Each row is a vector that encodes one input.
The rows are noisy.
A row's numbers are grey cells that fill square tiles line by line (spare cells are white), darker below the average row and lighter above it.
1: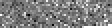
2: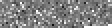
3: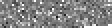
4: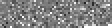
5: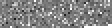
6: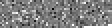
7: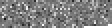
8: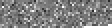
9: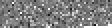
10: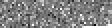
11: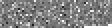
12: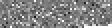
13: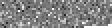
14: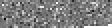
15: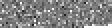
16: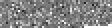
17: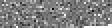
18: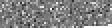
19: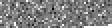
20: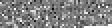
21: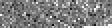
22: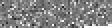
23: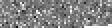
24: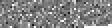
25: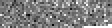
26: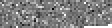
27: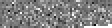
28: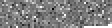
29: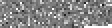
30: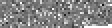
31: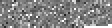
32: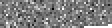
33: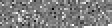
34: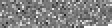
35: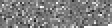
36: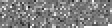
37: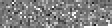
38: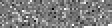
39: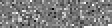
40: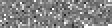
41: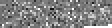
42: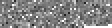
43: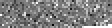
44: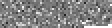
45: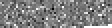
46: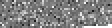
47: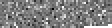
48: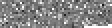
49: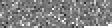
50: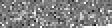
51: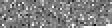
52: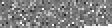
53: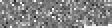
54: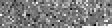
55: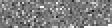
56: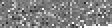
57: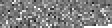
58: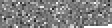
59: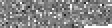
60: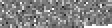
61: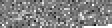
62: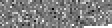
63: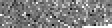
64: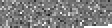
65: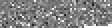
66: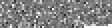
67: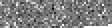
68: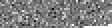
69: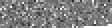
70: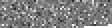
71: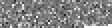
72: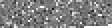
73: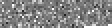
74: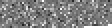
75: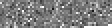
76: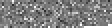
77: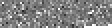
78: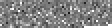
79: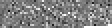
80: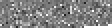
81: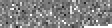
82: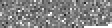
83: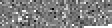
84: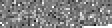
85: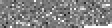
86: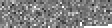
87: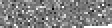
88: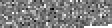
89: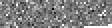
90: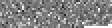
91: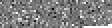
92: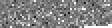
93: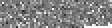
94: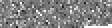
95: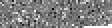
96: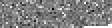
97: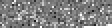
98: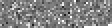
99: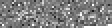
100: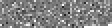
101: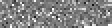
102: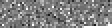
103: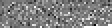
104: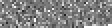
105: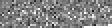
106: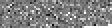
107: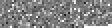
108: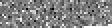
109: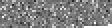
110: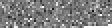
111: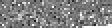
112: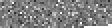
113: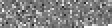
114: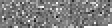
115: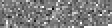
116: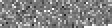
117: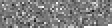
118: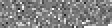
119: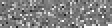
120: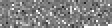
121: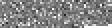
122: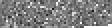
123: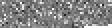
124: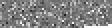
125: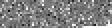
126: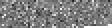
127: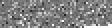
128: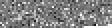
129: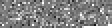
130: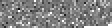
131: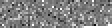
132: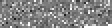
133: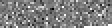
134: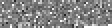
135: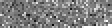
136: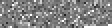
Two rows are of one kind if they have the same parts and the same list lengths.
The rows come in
4 kinds.
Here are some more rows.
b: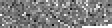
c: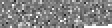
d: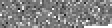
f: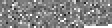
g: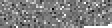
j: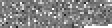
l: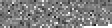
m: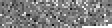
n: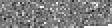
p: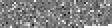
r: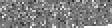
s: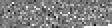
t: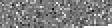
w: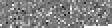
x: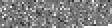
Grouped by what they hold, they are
b, m
c, d, f, j, p, w
g, n, r, t, x
l, s

